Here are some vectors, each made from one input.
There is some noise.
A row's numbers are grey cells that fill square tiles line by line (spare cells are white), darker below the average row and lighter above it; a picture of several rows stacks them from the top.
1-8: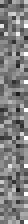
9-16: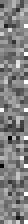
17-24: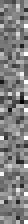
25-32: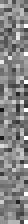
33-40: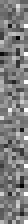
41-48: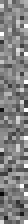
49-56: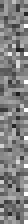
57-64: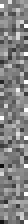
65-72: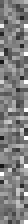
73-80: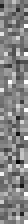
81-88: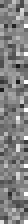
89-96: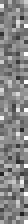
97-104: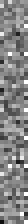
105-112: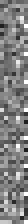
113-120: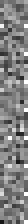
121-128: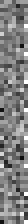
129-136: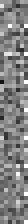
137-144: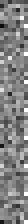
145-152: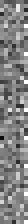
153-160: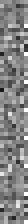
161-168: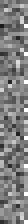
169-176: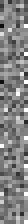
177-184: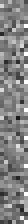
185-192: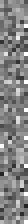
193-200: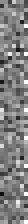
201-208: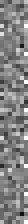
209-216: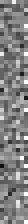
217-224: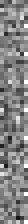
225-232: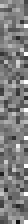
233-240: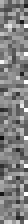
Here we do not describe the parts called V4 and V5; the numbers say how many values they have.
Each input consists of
a value of V5, together with either a point on a 6-point line and a value of V4, or a node of a 9-node tree and a true/false value.
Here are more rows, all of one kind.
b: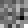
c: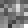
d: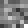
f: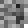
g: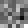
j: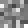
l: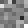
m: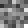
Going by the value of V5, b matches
c and g.
